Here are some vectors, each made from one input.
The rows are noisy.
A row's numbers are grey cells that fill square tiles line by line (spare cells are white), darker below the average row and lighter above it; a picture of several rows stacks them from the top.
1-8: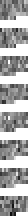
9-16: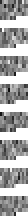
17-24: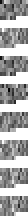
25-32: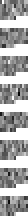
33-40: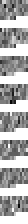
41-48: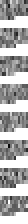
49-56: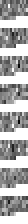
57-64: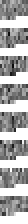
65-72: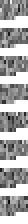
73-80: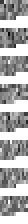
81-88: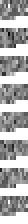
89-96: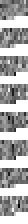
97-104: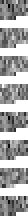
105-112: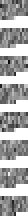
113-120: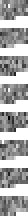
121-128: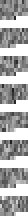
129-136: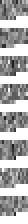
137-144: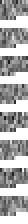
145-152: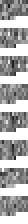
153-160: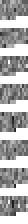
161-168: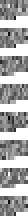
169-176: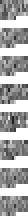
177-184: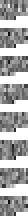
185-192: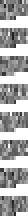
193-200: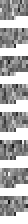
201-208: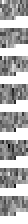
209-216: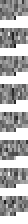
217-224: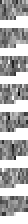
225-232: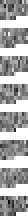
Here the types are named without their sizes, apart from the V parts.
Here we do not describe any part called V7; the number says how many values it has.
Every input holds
a label, together with either three true/false values, or a value of V7.
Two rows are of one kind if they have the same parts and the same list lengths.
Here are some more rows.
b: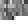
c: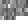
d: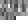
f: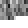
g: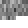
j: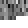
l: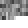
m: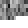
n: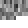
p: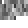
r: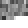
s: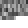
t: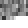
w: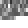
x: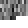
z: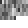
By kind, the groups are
b, c, d, f, g, j, m, n, s, w, x
l, p, r, t, z

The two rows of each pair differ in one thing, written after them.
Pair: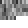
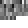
the label
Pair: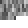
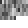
the value of V7
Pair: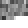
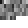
the label
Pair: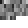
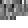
the value of V7
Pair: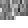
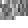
the value of V7
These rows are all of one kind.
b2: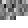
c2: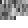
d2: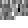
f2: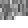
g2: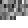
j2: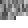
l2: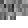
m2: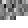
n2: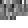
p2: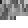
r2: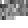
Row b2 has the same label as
g2, l2, m2 and n2.
